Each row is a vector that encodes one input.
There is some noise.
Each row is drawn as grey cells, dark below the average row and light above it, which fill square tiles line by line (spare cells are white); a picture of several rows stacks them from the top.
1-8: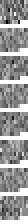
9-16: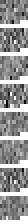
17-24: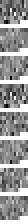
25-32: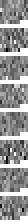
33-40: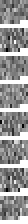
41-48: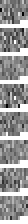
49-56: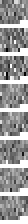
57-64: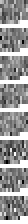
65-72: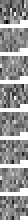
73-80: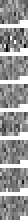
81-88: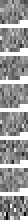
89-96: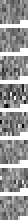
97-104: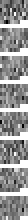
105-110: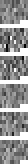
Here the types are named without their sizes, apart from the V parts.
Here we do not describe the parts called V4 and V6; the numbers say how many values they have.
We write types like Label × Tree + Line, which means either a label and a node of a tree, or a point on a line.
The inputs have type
Bool × (Line + V6) + V4.
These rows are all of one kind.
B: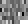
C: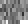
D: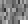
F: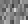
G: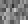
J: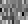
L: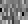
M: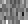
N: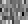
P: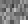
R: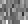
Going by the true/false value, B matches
M and N.
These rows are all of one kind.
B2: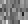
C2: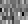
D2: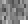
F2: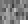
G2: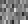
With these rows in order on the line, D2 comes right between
B2 and F2.
